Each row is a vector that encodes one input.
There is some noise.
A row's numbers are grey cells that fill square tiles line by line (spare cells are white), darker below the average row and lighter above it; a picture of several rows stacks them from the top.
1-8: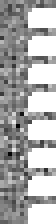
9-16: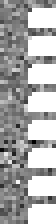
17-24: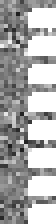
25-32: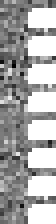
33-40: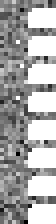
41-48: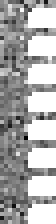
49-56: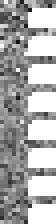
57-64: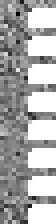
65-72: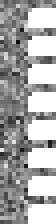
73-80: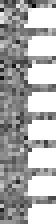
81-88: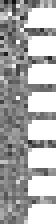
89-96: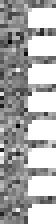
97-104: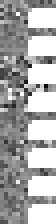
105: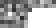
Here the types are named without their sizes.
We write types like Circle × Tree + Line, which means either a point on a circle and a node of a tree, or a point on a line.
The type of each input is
List(Line).
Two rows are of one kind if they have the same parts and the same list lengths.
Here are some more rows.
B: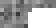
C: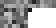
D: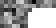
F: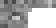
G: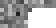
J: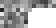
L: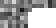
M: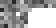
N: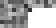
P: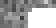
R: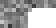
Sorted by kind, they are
B, F, G, L, P, R
C, D
J, M, N

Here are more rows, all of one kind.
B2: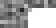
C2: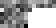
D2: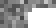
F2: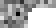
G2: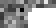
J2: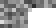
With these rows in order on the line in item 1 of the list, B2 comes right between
G2 and J2.
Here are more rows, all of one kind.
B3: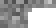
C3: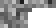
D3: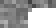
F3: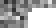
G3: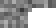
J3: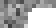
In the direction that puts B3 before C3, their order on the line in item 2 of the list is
J3, F3, B3, G3, C3, D3.
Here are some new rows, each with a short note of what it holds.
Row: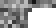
the empty list
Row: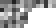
a list of one item
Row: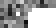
a list of one item
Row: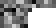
the empty list
